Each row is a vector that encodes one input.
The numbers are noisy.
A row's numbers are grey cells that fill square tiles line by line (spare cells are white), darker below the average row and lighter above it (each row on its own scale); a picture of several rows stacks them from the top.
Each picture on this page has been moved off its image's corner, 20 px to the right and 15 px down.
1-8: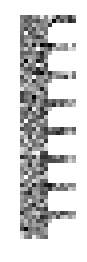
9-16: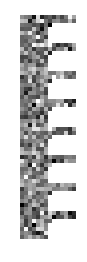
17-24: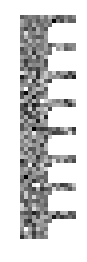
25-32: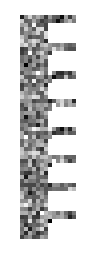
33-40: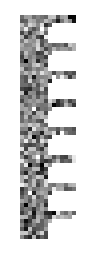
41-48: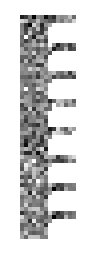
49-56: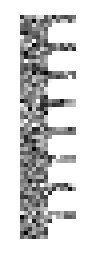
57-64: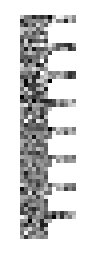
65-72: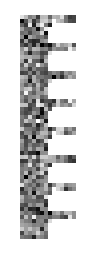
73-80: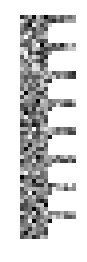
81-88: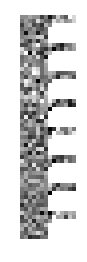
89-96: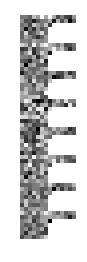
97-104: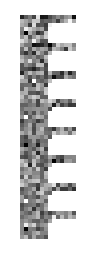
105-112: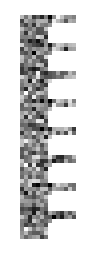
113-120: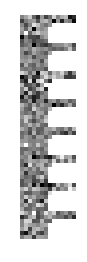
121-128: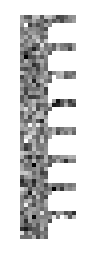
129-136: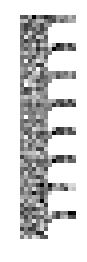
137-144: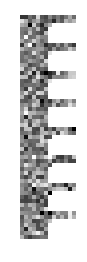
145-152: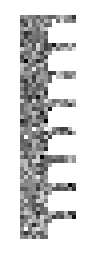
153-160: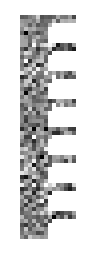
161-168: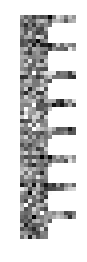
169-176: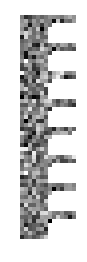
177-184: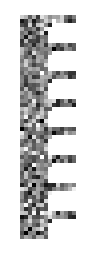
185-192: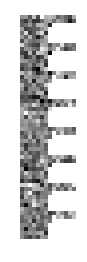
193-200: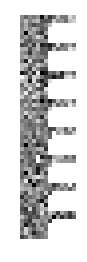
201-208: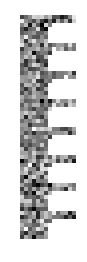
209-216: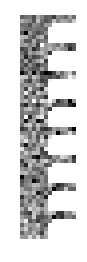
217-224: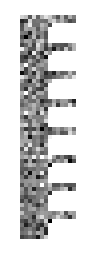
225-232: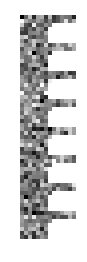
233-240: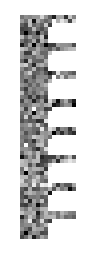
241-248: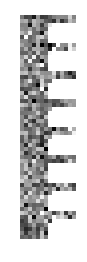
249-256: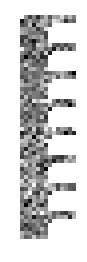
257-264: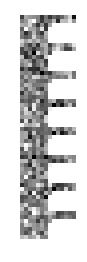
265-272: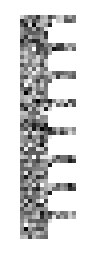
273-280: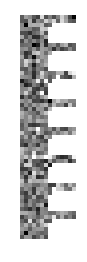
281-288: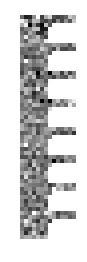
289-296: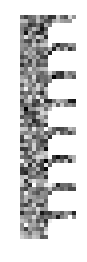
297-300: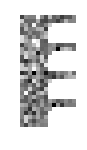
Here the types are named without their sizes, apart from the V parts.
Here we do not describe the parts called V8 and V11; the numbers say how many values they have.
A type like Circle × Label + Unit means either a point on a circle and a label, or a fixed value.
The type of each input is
Bool × Label × (Line + V11) × V8.
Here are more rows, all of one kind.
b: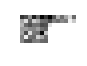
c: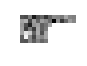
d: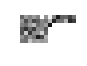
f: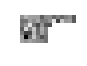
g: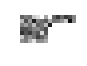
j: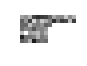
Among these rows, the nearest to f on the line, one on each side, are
c and g.
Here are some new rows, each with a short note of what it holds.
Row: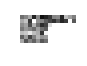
a label, a true/false value, a value of V8 and a value of V11
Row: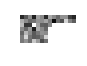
a label, a point on a line, a true/false value and a value of V8
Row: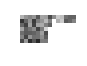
a label, a true/false value, a value of V8 and a value of V11
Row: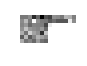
a label, a true/false value, a value of V8 and a value of V11
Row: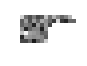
a label, a true/false value, a value of V8 and a value of V11
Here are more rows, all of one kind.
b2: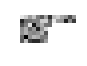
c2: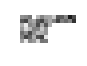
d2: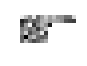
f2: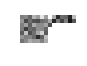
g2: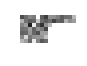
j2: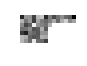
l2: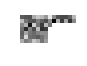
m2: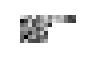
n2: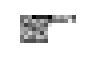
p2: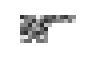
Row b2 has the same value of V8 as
d2 and g2.
